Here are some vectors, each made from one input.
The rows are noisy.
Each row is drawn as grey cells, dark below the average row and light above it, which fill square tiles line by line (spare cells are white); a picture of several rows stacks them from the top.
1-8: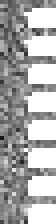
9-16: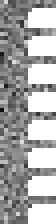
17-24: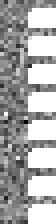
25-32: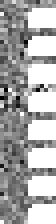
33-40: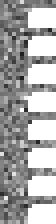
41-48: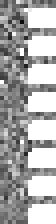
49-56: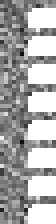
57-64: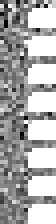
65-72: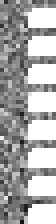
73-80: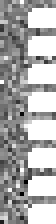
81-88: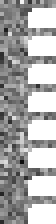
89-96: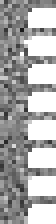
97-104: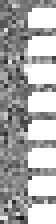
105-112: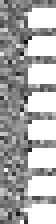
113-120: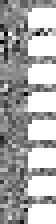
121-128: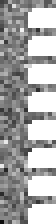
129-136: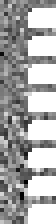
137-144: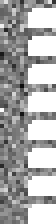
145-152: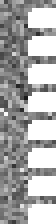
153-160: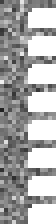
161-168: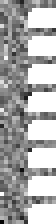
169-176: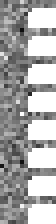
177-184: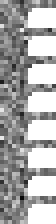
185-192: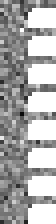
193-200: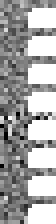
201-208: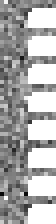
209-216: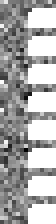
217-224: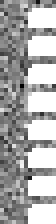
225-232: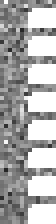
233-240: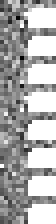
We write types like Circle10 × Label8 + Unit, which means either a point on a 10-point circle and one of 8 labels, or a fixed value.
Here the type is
List3(Circle6).
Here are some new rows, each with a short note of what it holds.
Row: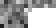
a list of three items
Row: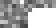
a list of three items
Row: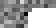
a list of two items
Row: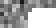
a list of one item
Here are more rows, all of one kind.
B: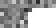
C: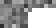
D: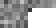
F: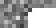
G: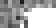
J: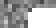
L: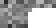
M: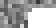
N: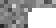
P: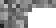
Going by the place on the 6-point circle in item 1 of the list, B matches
D, F, J and M.
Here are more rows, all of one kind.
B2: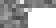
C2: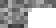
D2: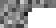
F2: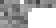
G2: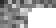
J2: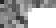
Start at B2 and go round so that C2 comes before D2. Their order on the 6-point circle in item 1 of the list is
B2, G2, C2, D2, F2, J2.
